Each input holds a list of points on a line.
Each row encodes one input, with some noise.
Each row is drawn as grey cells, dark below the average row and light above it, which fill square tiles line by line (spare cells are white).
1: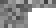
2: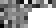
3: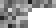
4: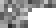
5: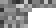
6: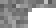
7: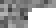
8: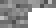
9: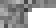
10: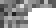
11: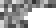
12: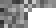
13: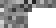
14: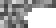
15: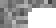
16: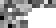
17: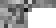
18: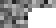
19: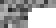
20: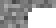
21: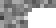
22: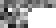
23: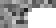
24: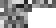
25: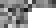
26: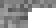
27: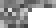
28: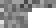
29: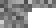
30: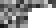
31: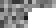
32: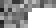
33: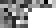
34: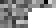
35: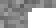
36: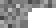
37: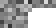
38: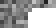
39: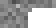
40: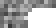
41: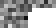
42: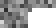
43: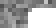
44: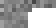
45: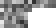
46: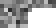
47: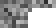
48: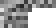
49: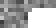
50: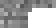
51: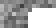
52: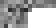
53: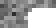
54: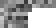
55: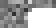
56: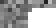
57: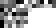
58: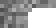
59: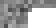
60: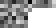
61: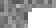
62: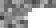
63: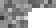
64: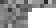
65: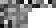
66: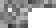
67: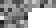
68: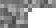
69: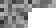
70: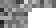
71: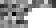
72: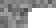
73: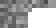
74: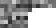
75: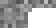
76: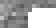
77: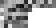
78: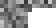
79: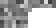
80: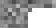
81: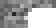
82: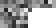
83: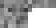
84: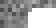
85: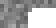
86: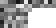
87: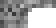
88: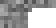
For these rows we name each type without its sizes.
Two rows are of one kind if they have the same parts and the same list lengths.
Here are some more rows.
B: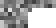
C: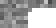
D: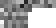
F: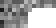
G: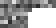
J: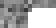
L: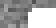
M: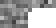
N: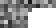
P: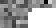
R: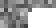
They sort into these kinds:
B, C, D, J, L
F, M, P, R
G, N

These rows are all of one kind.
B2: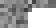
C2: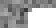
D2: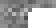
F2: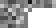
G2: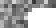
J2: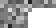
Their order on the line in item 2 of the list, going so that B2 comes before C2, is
F2, B2, D2, J2, G2, C2.
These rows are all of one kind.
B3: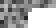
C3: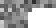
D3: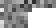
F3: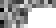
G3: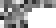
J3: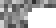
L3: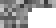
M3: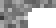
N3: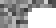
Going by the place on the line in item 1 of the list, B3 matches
G3, L3 and M3.
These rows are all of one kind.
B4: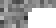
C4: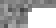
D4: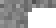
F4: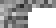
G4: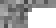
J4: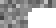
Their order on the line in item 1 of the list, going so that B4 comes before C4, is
F4, B4, D4, J4, C4, G4.
